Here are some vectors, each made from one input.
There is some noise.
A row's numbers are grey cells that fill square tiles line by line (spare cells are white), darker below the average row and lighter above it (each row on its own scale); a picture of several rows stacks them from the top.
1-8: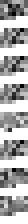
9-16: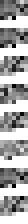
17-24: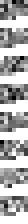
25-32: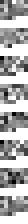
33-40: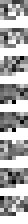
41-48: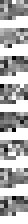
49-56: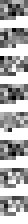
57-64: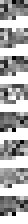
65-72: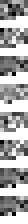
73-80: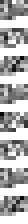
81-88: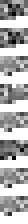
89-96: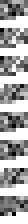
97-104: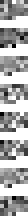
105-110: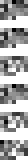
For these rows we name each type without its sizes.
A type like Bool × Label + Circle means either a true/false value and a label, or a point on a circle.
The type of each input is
Bool × Bool × Bool.
